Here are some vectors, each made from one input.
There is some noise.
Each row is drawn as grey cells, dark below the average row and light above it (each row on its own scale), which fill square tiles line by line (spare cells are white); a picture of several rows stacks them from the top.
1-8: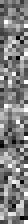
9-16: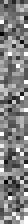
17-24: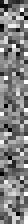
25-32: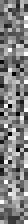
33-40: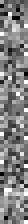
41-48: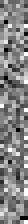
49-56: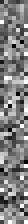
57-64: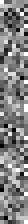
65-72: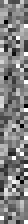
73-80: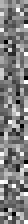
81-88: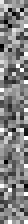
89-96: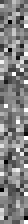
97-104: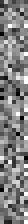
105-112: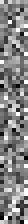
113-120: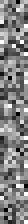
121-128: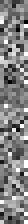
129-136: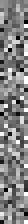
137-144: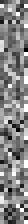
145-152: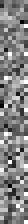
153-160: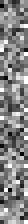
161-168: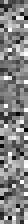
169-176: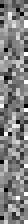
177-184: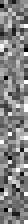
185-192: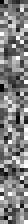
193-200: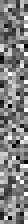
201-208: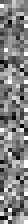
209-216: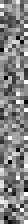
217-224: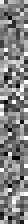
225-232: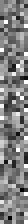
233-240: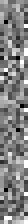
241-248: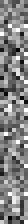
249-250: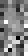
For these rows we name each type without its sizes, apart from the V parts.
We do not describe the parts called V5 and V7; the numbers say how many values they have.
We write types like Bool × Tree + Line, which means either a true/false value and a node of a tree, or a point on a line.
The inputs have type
Bool × Bool × Bool + Label × V5 + (Tree + Unit) × V7.
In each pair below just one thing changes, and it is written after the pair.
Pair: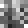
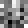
the label
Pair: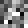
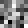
the label
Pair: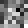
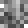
the label
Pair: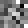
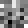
the value of V5
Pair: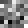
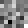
the value of V5
